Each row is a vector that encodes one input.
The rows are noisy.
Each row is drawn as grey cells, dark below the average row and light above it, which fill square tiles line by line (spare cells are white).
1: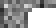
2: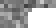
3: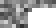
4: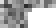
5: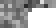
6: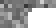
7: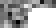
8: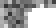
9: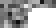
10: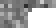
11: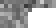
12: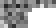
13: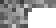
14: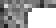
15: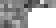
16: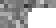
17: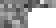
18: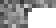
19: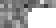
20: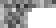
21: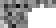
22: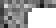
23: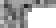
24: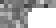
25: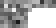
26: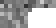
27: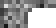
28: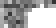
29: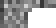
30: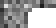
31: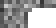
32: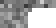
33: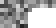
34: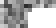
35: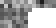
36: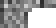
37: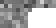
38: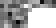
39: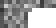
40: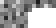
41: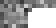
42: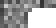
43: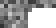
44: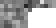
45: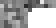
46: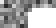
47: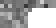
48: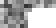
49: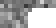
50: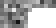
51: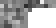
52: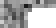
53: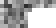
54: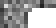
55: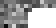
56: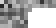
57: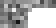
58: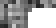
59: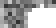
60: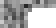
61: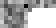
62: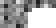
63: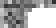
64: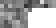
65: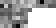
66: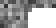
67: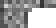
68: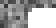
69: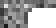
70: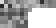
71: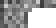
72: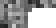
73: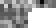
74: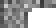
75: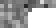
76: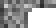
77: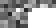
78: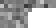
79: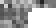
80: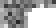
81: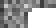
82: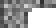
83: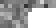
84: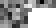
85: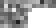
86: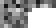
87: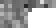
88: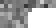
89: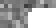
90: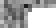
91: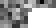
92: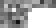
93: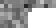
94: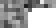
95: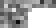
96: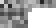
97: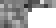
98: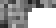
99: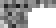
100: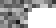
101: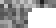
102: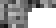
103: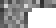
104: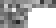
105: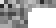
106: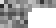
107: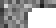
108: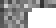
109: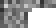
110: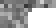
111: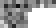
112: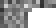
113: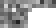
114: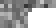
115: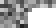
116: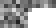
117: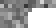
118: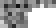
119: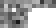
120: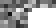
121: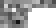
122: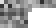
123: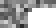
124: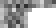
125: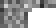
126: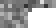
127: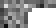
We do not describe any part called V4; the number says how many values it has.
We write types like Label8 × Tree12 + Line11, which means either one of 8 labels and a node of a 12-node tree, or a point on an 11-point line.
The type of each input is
(Line5 + Line6) × V4.
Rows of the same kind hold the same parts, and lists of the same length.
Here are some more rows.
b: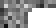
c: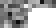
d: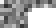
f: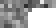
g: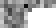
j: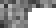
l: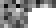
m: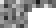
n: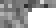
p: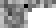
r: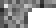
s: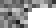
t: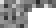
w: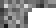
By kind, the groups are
b, f, j, n, r, w
c, d, g, l, m, p, s, t

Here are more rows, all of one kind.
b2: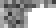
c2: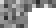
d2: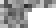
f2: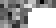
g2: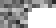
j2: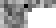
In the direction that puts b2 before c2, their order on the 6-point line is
g2, b2, f2, j2, c2, d2.
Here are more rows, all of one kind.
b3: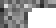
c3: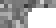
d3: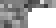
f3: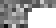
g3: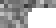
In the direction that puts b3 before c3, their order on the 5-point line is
f3, d3, b3, c3, g3.
